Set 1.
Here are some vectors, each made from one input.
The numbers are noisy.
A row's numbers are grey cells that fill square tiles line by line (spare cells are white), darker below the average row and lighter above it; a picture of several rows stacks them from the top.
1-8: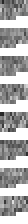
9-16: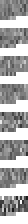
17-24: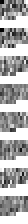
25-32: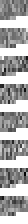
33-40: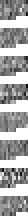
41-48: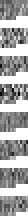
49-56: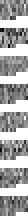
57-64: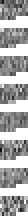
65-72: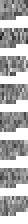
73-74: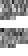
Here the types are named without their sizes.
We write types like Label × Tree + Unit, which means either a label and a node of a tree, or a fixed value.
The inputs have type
Bool × Bool × Bool.
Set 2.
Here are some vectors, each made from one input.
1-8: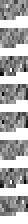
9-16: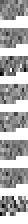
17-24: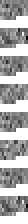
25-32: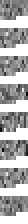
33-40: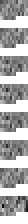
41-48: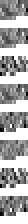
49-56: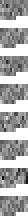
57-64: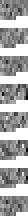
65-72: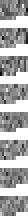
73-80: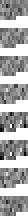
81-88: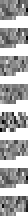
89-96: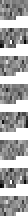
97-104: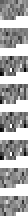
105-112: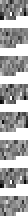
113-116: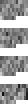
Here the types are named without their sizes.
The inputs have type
Tree + Unit.
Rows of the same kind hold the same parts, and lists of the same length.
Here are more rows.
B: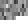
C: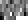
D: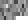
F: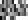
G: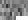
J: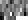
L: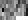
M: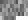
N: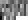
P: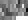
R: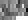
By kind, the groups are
B, C, D, G, J, L, M, N, P, R
F

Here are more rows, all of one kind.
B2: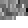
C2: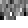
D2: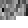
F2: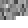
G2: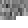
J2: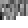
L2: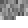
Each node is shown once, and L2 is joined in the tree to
F2 and G2.
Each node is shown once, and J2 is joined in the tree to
C2 and G2.
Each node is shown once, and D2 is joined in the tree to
B2.
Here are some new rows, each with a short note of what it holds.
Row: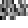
a fixed value
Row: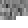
a node of a tree
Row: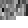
a node of a tree
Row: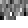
a node of a tree
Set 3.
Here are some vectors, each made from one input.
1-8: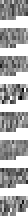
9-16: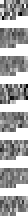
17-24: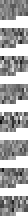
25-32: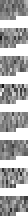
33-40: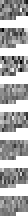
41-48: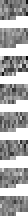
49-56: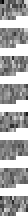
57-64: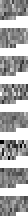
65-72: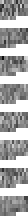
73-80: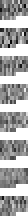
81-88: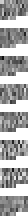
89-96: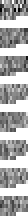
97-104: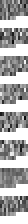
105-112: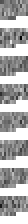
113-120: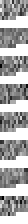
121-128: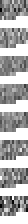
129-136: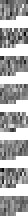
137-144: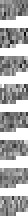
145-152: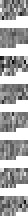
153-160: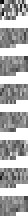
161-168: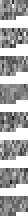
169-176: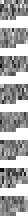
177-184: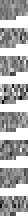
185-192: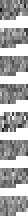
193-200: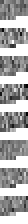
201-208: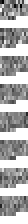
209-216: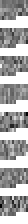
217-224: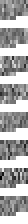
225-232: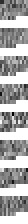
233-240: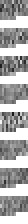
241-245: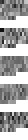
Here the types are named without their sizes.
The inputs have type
Bool × Bool × Bool × Bool.
